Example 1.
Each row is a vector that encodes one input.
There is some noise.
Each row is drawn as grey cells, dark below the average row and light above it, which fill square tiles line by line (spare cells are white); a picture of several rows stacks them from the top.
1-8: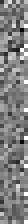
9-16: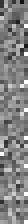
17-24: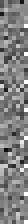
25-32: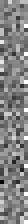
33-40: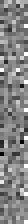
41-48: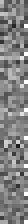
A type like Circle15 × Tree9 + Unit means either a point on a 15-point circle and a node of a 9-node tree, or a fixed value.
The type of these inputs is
Line7.
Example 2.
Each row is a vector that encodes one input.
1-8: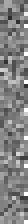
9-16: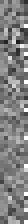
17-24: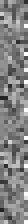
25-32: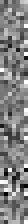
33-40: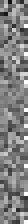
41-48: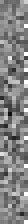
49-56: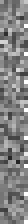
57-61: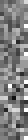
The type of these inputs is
Bool × Bool × Bool × Bool + Unit.
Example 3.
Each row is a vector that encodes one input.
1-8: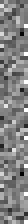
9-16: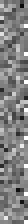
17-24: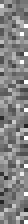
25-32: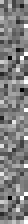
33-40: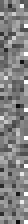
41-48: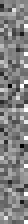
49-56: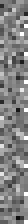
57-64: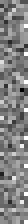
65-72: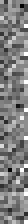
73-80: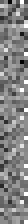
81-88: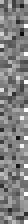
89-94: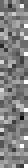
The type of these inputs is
Circle18 + Unit.
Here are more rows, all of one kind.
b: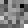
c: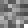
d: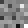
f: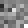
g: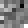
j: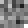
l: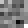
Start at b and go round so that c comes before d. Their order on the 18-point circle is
b, c, f, d, g, l, j.
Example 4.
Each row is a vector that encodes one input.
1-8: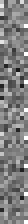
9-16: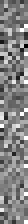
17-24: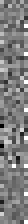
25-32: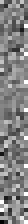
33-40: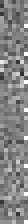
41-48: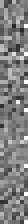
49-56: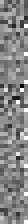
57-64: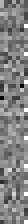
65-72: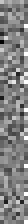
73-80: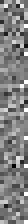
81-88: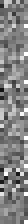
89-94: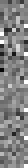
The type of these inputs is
Line14.
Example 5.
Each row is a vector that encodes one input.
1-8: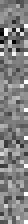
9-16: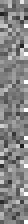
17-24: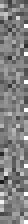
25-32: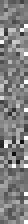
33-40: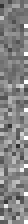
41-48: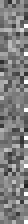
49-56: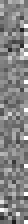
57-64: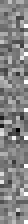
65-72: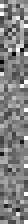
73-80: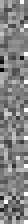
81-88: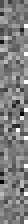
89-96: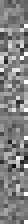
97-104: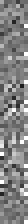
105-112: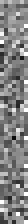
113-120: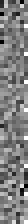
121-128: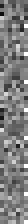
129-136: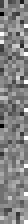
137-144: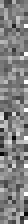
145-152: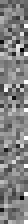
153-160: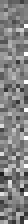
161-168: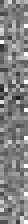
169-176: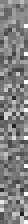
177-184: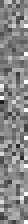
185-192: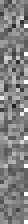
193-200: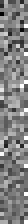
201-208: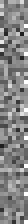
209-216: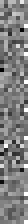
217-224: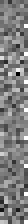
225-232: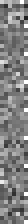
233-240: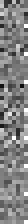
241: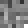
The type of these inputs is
Line14.
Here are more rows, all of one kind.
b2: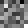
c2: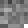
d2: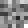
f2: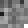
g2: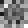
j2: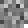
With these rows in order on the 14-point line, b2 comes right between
c2 and g2.
